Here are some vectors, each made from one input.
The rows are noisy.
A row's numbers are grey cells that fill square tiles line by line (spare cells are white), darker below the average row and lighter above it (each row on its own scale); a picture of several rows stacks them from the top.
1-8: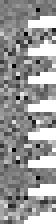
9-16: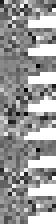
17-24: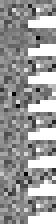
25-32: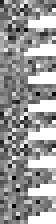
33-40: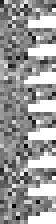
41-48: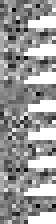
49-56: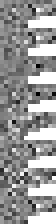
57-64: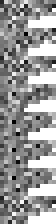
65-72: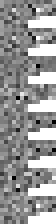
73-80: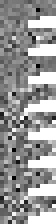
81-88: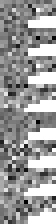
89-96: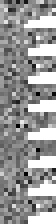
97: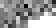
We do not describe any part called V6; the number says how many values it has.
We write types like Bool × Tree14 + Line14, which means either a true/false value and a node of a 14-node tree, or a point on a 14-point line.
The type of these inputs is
Bool × (Line4 + V6).
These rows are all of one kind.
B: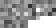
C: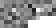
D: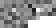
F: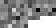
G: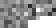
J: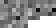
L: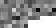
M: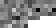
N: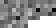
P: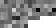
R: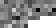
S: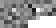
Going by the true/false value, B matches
C, D, G and S.
